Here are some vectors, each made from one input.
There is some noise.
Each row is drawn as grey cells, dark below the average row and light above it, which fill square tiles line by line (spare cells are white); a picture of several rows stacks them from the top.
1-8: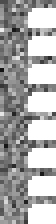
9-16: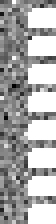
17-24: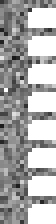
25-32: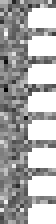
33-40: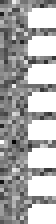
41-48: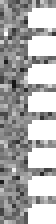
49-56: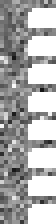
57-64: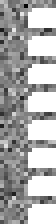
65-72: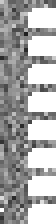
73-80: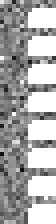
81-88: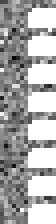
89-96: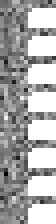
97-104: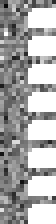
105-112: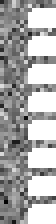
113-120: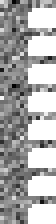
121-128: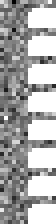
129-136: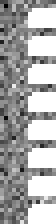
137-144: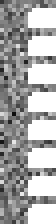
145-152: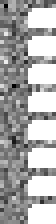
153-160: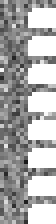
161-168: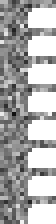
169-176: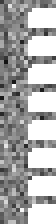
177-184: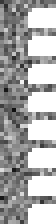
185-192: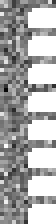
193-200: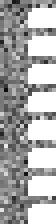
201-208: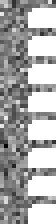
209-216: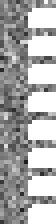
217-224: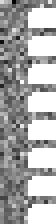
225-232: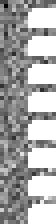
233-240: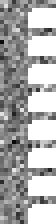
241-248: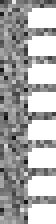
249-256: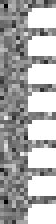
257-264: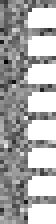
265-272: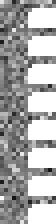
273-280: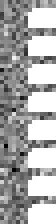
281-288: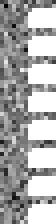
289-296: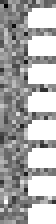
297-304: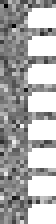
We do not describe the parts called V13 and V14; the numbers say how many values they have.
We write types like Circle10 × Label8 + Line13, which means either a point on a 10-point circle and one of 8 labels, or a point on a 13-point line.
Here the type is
Line5 × (Line5 × Line5 × V13 + V14).
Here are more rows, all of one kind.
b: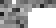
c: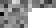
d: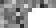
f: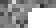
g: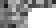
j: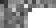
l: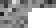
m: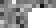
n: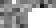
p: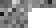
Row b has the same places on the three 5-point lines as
c, l and p.
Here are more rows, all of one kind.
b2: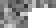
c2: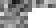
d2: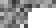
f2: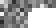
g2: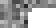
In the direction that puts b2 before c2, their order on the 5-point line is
b2, g2, c2, f2, d2.
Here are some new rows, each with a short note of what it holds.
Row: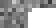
a point on each of three 5-point lines and a value of V13
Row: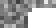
a point on a 5-point line and a value of V14
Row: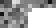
a point on each of three 5-point lines and a value of V13
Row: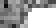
a point on each of three 5-point lines and a value of V13
